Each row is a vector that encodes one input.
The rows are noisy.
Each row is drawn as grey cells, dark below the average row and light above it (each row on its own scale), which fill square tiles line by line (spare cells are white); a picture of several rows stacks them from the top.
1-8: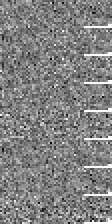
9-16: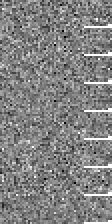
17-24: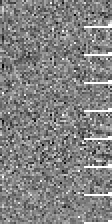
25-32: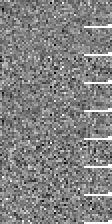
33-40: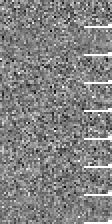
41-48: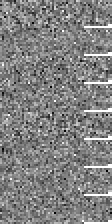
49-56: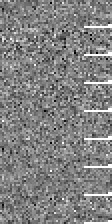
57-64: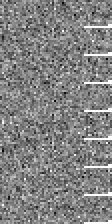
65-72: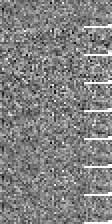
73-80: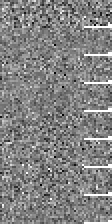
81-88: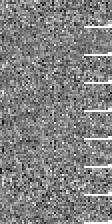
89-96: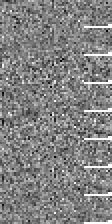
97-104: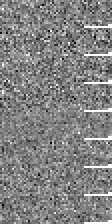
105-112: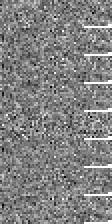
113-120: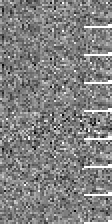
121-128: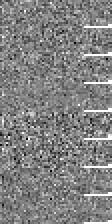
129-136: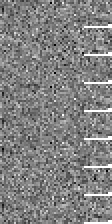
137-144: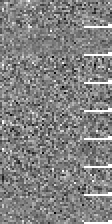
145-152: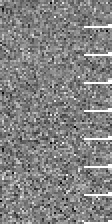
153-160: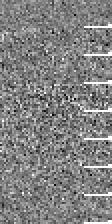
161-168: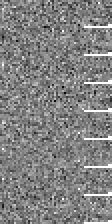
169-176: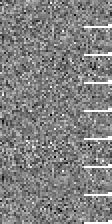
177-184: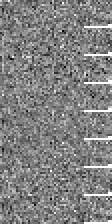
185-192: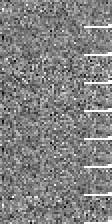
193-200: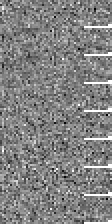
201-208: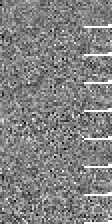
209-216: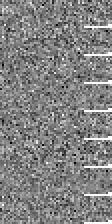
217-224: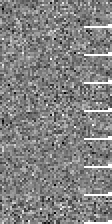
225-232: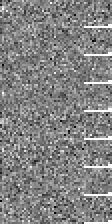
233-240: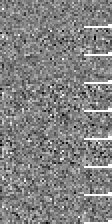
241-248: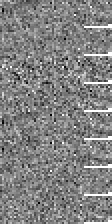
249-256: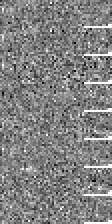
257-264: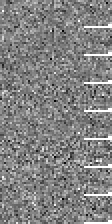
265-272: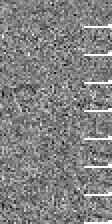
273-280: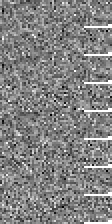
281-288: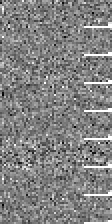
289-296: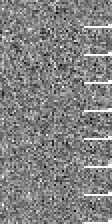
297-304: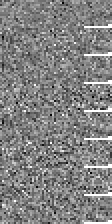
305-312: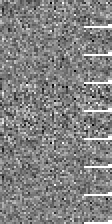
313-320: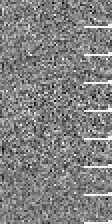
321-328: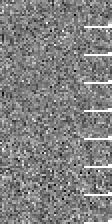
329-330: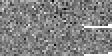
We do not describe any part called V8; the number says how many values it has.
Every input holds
a list of up to two items, each a point on an 11-point circle and a value of V8.
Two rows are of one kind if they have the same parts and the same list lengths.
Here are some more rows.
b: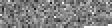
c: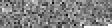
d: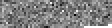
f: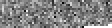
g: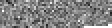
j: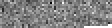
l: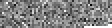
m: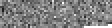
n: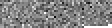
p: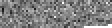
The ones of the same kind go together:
b, j, m, p
c, d, f, g, n
l

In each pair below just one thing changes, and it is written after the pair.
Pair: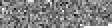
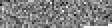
the place on the 11-point circle in item 1 of the list
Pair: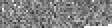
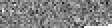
the place on the 11-point circle in item 2 of the list
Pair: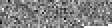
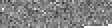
the place on the 11-point circle in item 1 of the list
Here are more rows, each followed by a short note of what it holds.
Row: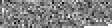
a list of two items
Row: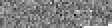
a list of two items
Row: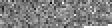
a list of one item
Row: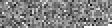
the empty list
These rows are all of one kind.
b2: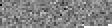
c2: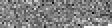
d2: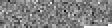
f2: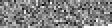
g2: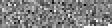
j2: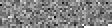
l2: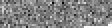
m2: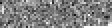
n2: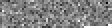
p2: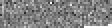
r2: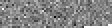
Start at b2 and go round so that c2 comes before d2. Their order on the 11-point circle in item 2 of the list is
b2, m2, c2, f2, p2, d2, n2, l2, g2, r2, j2.
